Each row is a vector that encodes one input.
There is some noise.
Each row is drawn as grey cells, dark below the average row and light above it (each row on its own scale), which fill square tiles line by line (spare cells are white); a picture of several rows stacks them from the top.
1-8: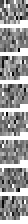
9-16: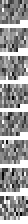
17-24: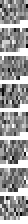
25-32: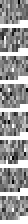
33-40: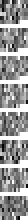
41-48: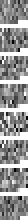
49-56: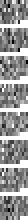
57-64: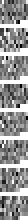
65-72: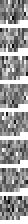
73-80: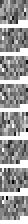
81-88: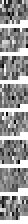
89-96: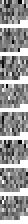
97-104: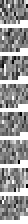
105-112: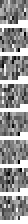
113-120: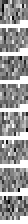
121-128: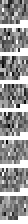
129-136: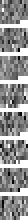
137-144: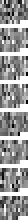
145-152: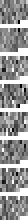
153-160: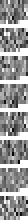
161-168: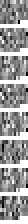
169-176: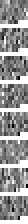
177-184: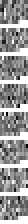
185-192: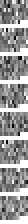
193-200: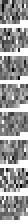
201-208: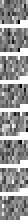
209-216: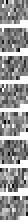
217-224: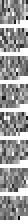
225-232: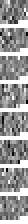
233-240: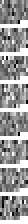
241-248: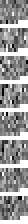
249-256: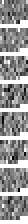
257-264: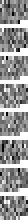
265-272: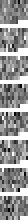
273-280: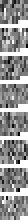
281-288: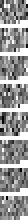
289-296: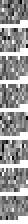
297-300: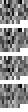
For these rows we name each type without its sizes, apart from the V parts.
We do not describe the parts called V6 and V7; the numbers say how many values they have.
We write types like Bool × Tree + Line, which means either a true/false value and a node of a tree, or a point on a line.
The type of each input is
(Bool × Bool × Bool × Bool + Line) × V6 + Label × List(V7).
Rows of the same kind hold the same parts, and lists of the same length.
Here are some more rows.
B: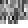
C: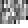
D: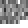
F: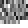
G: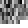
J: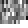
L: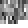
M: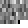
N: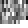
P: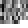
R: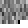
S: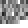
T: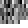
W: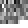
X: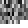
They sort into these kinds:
B, C, D, F, J, L, N, P, S
G, T
M, R
W
X

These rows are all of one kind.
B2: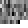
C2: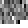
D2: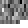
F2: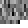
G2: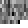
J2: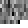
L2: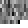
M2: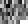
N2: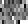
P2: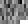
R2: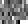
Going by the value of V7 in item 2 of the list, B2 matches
D2, F2, M2 and P2.
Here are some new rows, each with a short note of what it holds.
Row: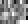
a point on a line and a value of V6
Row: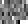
a label, together with a list of two items
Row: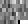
a label, together with the empty list
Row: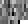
a label, together with a list of two items
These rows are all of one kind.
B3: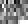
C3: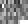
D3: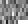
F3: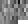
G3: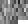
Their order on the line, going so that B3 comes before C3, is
G3, F3, B3, C3, D3.
